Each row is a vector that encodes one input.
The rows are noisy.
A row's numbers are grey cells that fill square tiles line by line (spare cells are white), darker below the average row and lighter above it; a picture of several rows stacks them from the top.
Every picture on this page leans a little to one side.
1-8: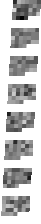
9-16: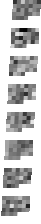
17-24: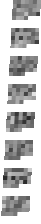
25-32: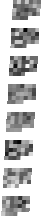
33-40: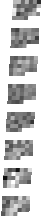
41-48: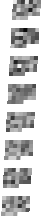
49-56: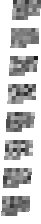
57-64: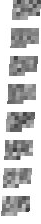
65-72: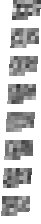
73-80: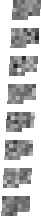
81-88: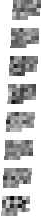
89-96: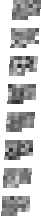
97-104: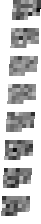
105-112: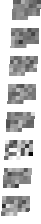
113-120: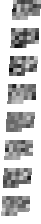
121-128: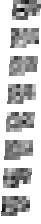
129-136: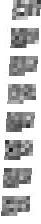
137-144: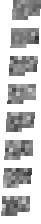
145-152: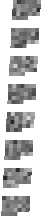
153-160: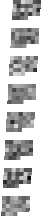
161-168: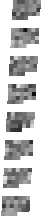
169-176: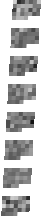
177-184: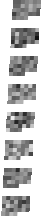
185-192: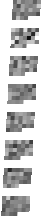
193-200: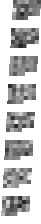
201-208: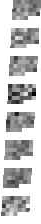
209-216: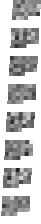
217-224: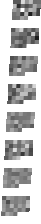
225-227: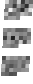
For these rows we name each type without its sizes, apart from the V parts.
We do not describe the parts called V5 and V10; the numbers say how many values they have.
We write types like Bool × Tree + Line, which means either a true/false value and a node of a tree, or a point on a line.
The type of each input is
(Bool × Bool × Bool + Unit) × V5 + Line × V10.
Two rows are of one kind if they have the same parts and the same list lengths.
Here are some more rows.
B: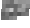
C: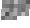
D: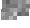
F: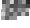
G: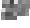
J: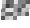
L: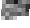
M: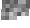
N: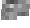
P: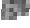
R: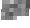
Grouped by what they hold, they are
B, J, R
C, D, F, G, M, P
L, N

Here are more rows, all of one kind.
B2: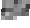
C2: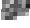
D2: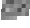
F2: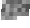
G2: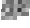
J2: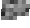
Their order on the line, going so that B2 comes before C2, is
B2, C2, G2, F2, J2, D2.
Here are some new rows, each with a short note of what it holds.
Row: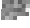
three true/false values and a value of V5
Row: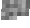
a point on a line and a value of V10
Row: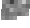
a point on a line and a value of V10
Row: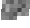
a point on a line and a value of V10
